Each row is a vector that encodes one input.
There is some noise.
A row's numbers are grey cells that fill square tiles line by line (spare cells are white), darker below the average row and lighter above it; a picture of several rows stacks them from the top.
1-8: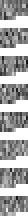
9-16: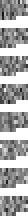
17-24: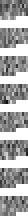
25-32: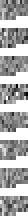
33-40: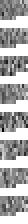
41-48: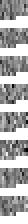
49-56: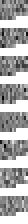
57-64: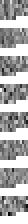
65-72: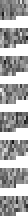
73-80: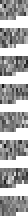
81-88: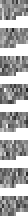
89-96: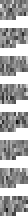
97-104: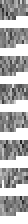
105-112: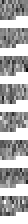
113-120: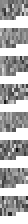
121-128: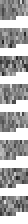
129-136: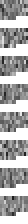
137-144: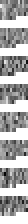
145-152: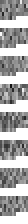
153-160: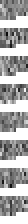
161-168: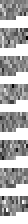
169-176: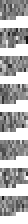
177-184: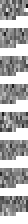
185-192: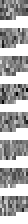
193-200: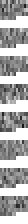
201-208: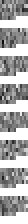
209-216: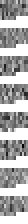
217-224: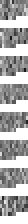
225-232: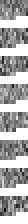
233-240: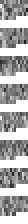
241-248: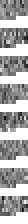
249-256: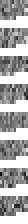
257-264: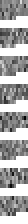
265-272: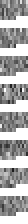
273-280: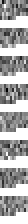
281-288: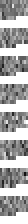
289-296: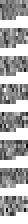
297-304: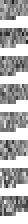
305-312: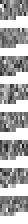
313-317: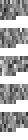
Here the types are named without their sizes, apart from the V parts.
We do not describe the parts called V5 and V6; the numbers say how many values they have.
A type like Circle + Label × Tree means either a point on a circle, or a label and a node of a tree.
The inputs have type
Circle + List(Line) + V5 × V6.
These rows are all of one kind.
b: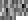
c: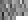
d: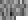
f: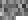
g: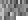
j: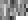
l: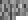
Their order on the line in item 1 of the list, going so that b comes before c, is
j, b, g, f, l, c, d.
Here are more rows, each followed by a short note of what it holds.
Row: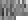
a list of two items
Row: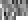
a list of one item
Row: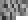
the empty list
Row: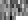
the empty list
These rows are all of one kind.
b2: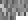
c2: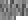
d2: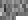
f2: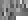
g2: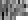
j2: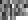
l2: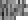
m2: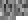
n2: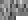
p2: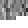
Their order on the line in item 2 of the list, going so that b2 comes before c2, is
j2, n2, b2, f2, g2, l2, p2, c2, m2, d2.
